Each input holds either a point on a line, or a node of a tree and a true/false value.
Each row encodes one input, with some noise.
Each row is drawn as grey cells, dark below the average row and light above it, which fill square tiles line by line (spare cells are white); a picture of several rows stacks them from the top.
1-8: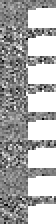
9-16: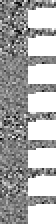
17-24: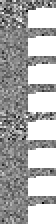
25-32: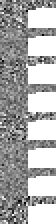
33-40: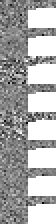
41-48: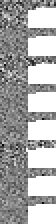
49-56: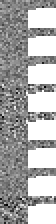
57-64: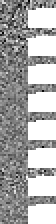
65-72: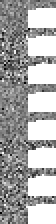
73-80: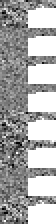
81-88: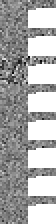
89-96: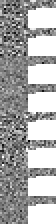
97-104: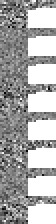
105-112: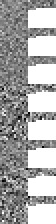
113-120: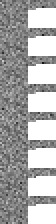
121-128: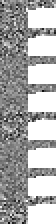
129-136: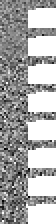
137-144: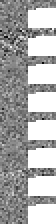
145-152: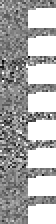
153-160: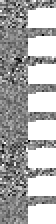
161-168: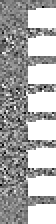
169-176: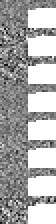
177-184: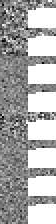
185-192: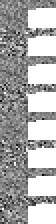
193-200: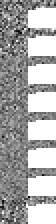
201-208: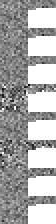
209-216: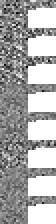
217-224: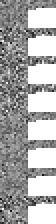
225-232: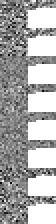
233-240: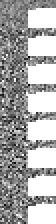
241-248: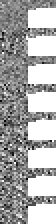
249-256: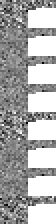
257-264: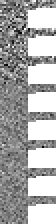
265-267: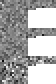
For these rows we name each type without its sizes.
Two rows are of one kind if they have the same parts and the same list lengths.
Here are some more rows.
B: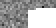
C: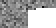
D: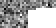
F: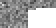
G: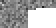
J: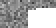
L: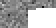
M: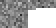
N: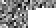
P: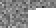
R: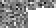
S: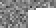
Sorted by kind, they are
B, C, F, G, J, L, M, P, S
D, N, R

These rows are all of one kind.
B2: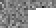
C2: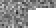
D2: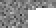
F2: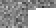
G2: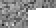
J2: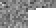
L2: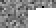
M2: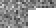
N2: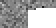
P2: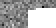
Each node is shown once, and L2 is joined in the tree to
B2.
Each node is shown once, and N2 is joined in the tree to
B2.
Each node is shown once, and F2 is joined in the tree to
C2.
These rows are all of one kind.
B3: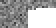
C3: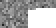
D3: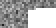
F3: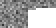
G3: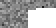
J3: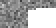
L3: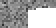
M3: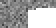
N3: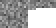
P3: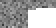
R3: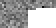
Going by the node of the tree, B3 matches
F3, L3, M3 and P3.
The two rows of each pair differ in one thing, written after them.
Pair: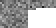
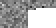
the true/false value
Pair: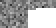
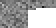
the node of the tree
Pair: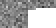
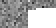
the true/false value
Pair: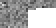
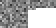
the true/false value
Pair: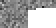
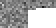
the true/false value
